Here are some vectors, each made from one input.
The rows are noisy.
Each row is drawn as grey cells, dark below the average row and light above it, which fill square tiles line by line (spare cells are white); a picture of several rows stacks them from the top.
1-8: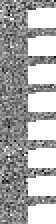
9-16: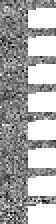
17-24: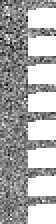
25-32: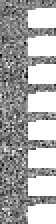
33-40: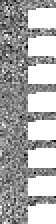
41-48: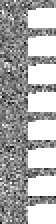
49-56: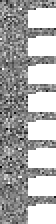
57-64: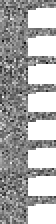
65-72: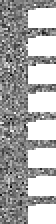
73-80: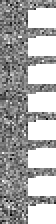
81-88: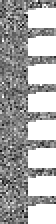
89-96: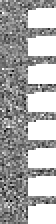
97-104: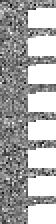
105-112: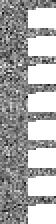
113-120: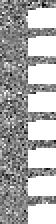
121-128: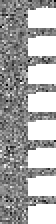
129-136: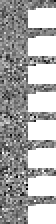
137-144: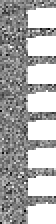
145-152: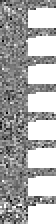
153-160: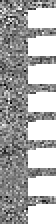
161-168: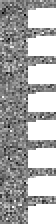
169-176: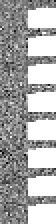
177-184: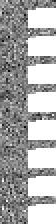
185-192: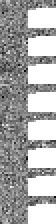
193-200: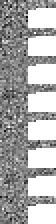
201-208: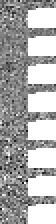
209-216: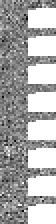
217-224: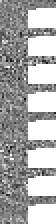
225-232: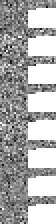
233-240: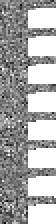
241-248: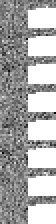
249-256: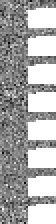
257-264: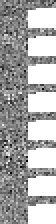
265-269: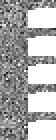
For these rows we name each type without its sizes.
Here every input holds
a node of a tree, together with either a node of a tree and a true/false value, or a list of points on a line.
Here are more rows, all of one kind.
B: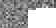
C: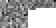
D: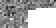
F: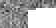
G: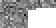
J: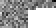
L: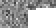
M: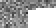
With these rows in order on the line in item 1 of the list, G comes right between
B and L.
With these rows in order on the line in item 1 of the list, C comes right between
D and M.
